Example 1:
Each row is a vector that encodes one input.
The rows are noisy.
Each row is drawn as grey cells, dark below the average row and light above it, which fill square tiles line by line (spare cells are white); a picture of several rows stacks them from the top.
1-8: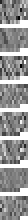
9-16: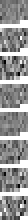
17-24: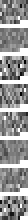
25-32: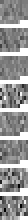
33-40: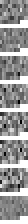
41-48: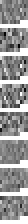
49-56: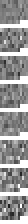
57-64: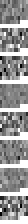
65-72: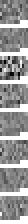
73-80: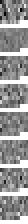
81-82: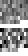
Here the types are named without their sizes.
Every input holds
a list of points on a circle.
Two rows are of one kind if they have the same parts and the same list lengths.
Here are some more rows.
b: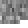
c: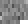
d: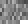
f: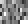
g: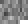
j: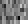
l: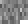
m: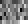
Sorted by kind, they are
b, c, g
d, f
j, l, m

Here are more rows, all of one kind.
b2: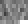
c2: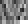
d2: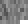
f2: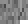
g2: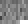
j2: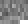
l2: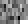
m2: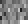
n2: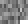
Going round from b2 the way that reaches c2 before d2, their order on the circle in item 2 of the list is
b2, g2, n2, l2, c2, d2, j2, f2, m2.
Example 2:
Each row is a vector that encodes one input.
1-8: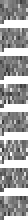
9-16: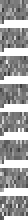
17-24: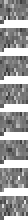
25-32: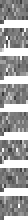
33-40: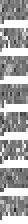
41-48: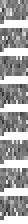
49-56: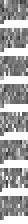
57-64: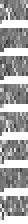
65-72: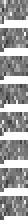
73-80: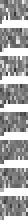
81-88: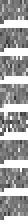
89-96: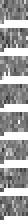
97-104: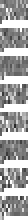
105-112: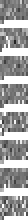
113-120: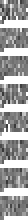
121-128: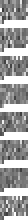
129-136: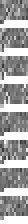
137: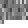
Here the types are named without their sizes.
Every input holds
either a point on a circle, or a point on a line.
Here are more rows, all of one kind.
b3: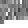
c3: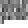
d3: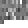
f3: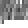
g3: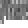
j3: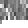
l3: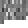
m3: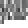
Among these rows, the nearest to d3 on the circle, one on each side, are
b3 and j3.
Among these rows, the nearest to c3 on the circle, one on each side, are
f3 and j3.
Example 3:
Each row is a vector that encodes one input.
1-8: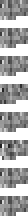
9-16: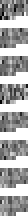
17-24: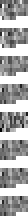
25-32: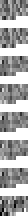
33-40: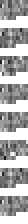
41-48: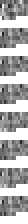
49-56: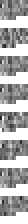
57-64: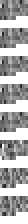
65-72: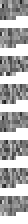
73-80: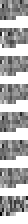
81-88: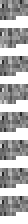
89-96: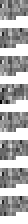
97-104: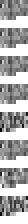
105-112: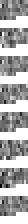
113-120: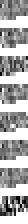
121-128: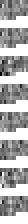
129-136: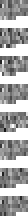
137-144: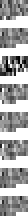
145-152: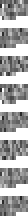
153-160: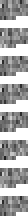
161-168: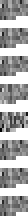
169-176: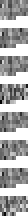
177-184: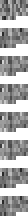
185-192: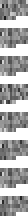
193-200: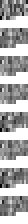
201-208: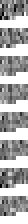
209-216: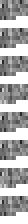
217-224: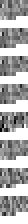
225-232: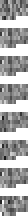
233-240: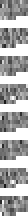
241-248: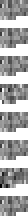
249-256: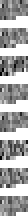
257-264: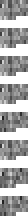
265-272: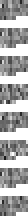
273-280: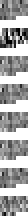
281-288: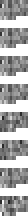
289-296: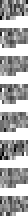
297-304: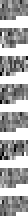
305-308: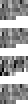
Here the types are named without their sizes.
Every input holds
a list of points on a line.
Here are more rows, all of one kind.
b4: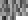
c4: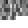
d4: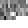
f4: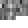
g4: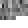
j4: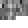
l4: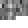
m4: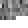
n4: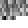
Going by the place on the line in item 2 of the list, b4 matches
g4 and m4.
